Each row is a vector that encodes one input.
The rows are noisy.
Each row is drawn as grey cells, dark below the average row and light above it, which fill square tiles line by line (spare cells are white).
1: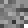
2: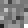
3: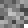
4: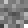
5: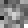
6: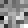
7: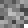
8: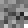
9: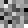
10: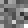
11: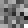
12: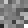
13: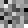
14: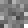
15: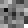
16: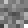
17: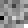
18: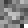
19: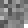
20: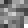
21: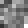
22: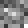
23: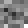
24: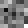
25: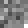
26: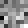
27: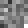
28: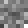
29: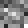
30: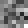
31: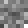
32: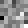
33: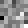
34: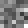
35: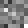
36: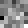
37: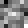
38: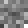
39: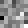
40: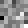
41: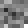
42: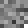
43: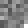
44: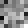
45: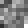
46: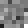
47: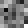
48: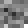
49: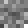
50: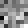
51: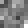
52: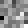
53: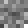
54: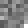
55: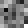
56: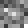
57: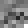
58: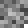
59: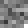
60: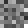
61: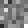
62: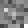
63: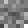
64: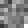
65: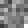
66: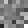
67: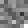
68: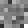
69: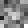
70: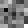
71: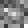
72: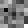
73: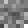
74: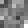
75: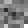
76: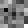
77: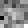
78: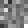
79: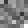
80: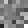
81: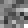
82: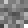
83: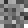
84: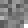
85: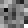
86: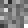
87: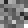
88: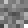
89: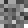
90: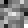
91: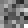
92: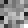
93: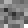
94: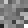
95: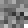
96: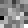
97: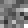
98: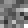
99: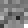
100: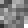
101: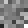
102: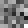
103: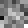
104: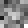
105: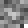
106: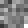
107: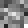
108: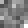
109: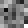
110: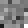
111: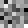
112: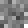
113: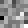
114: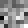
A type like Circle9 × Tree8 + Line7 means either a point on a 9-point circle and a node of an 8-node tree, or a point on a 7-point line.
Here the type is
List2(Line10).
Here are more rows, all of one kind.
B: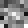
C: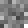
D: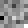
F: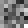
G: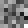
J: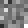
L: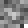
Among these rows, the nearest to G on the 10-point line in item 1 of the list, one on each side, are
C and F.
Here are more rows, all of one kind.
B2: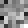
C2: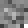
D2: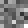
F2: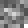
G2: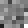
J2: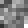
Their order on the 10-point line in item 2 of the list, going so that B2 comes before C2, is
J2, B2, D2, F2, C2, G2.
